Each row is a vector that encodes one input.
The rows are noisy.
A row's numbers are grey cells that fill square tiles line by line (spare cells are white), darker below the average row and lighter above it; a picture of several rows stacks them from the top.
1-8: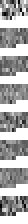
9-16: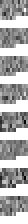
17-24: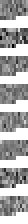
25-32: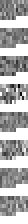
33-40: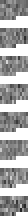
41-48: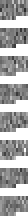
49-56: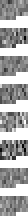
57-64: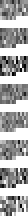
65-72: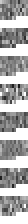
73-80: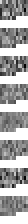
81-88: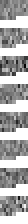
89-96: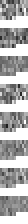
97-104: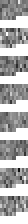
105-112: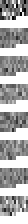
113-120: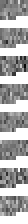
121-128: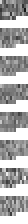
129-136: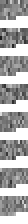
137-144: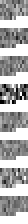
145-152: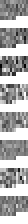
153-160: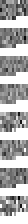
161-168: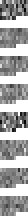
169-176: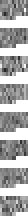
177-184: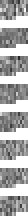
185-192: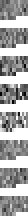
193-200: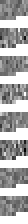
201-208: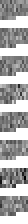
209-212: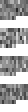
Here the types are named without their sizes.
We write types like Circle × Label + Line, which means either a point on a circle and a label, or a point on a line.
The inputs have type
Label × List(Line).
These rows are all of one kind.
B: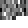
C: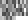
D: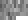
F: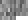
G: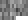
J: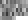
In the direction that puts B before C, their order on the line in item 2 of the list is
B, D, F, J, G, C.
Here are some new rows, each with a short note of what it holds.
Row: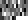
a label, together with a list of two items
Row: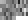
a label, together with the empty list
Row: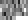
a label, together with a list of one item
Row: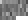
a label, together with the empty list
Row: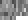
a label, together with a list of one item
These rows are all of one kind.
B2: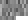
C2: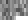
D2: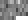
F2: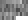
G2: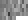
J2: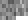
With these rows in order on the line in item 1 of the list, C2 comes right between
F2 and J2.
